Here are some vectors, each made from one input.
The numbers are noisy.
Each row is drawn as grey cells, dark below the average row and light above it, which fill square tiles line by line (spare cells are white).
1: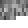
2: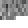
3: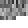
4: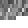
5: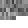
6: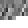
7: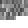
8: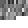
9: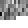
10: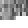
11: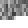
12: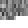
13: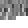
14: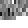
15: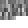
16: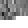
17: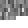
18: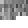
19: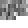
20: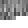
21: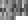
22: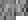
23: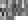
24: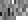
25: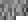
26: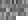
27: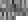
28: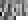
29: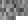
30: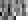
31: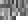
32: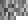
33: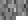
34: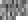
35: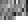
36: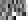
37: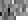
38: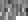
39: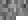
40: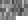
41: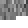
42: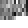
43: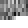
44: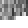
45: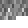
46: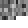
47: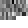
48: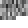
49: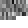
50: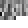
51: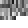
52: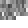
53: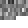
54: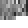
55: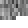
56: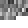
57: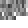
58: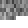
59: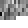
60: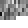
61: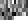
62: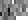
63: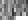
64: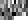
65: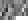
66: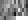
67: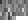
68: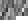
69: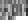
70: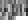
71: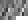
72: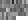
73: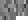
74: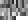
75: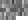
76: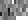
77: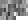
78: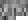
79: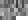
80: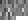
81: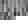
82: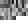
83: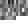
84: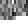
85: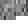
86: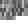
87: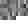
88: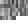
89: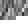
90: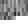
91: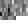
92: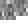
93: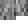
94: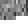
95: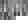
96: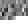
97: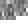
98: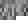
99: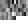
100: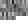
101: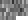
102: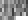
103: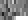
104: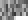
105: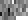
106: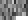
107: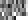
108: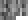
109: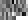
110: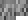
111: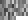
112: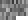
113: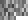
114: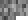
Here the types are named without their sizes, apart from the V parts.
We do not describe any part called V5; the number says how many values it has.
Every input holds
a value of V5, together with a list of points on a line.
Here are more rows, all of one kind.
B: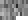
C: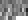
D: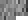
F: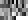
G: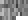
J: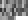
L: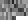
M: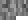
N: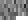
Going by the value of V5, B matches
F and G.
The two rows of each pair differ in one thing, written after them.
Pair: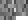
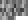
the value of V5
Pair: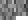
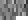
the place on the line in item 1 of the list
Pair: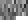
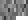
the place on the line in item 1 of the list
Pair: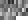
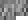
the value of V5
